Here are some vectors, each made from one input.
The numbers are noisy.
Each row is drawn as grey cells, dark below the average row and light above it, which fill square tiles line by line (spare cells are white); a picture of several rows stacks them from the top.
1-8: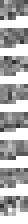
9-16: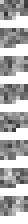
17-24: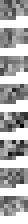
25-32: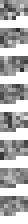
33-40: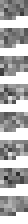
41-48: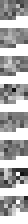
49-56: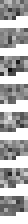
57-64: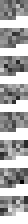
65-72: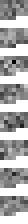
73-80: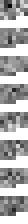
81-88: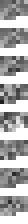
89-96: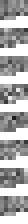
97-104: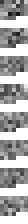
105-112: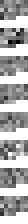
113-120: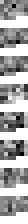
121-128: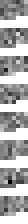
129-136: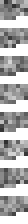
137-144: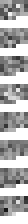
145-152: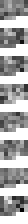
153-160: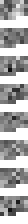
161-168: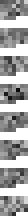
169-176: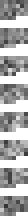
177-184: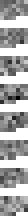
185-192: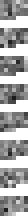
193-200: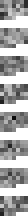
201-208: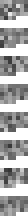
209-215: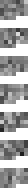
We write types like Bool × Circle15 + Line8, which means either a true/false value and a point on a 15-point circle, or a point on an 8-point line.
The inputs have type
Label12.
